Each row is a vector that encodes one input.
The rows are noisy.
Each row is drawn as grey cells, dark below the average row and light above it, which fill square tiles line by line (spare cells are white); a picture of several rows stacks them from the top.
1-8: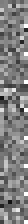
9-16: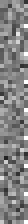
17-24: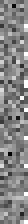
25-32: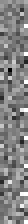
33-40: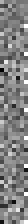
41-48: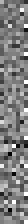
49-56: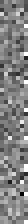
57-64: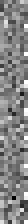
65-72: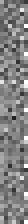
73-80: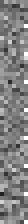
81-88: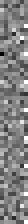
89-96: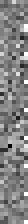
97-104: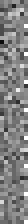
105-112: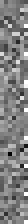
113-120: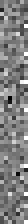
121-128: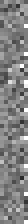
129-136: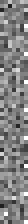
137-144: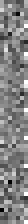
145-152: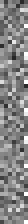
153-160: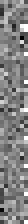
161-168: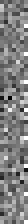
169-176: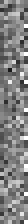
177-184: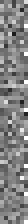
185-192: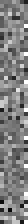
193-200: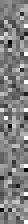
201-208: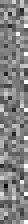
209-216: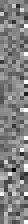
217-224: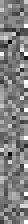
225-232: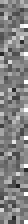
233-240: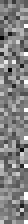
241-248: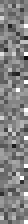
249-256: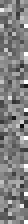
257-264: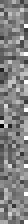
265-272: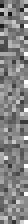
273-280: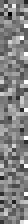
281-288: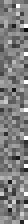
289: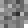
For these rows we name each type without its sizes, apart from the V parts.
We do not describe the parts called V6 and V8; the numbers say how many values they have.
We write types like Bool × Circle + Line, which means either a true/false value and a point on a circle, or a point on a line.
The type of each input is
(Bool × Bool × Bool × Bool × Bool + V8) × Line × (Line + V6).
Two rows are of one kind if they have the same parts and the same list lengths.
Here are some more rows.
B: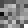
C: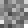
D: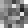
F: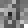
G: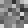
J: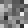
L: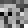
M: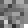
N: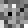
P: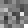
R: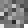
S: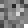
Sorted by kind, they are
B
C, D, G, J, P
F, L, N
M, R, S

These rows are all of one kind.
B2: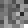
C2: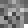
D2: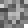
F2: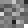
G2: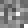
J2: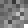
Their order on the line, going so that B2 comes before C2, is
D2, G2, J2, B2, F2, C2.
